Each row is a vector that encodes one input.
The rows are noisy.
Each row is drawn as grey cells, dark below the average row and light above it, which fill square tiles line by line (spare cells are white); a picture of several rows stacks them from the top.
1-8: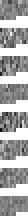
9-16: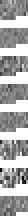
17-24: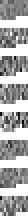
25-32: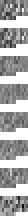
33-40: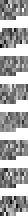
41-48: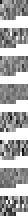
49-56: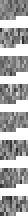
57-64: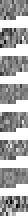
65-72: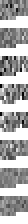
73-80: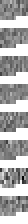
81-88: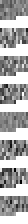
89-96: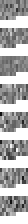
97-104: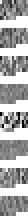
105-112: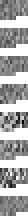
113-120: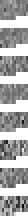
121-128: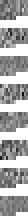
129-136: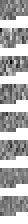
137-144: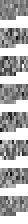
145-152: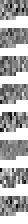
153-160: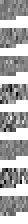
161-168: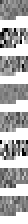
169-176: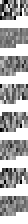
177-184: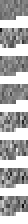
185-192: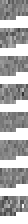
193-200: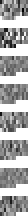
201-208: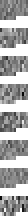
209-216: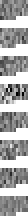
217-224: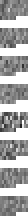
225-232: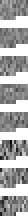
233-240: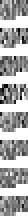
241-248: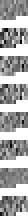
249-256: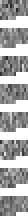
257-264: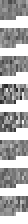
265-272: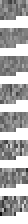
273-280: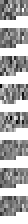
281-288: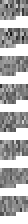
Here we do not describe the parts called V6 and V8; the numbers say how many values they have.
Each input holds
a value of V8, together with either a point on a 3-point line and a point on a 4-point line, or a true/false value and a value of V6.
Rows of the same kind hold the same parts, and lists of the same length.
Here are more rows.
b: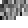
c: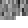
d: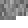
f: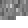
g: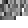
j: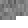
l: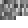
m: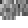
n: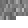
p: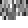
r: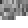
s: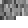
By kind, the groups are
b, g, m, n, p, r
c, d, f, j, l, s

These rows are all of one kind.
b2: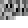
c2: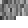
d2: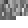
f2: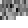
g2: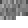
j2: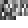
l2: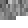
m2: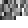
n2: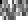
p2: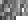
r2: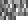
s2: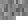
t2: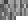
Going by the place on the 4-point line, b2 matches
p2 and s2.
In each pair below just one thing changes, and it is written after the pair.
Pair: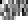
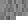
the true/false value
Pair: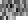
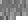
the true/false value
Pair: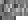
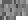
the true/false value
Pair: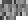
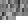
the true/false value
